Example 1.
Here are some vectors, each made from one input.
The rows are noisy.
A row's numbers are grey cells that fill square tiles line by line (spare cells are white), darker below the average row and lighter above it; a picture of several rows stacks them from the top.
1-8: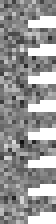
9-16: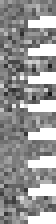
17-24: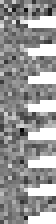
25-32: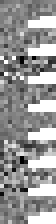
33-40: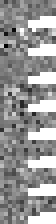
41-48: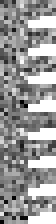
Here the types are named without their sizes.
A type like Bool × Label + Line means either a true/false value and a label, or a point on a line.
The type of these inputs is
Line.
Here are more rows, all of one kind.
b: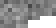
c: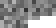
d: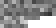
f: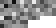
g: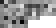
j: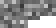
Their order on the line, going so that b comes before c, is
f, j, b, d, g, c.
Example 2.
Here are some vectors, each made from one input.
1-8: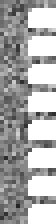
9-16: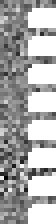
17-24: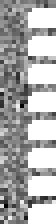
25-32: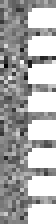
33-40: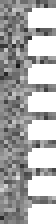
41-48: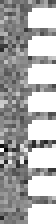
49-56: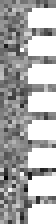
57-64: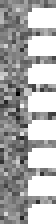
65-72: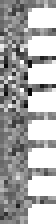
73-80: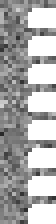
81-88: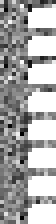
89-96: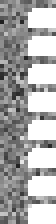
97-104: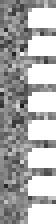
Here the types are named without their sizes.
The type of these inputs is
Bool × Bool × Bool × Bool + Unit.
